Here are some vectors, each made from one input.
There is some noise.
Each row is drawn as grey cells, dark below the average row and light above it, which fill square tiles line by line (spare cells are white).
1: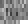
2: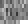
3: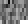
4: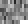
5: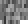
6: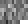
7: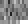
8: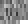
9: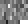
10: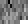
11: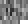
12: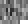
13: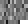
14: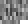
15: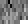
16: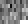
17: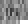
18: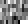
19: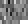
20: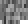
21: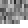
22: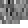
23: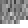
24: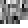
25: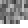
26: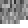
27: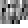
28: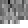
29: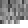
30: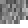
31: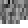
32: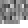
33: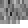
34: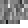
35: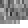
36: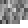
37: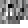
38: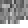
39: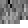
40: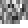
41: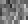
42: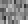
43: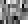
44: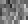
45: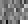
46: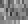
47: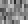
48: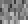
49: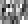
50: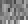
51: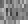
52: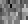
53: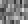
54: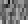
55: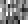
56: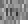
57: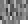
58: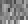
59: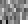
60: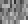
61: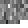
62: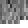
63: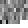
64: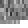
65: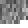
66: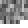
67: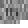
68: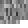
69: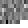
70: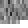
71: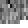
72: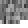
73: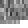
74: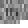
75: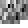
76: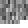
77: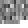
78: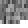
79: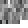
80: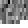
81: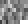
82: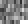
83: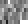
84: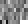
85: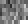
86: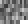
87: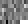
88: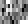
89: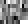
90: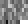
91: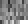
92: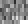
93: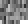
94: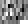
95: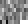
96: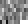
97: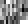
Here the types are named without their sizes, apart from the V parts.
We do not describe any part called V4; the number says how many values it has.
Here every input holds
a value of V4, together with either a point on a line, or four true/false values.
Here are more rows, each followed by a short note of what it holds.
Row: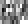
a point on a line and a value of V4
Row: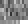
four true/false values and a value of V4
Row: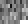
four true/false values and a value of V4
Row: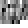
a point on a line and a value of V4
